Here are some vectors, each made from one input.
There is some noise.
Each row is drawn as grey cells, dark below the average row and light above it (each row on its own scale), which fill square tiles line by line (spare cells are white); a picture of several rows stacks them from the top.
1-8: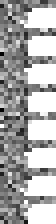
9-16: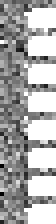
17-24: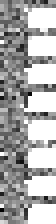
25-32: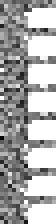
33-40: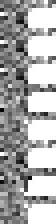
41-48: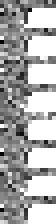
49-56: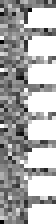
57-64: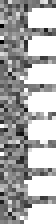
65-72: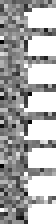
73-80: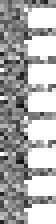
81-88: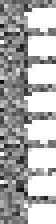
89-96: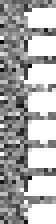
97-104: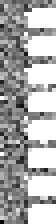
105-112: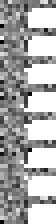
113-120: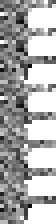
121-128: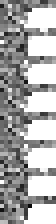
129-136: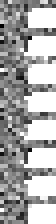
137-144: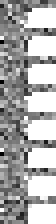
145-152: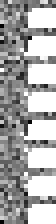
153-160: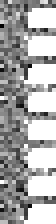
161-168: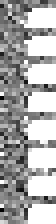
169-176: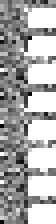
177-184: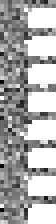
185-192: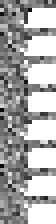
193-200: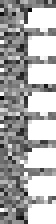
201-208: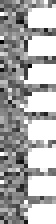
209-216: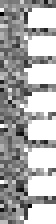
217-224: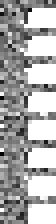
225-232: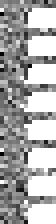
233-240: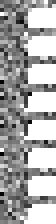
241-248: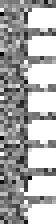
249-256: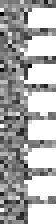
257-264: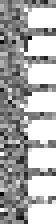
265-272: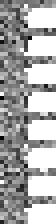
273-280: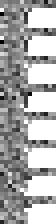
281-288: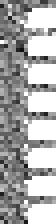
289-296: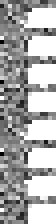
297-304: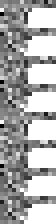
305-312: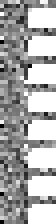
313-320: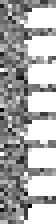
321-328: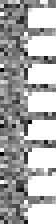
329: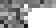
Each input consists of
a point on a 9-point circle.
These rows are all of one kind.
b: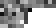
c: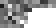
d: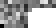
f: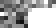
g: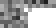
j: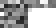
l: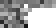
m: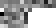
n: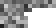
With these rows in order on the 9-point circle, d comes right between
j and n.
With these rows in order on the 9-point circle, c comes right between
b and n.
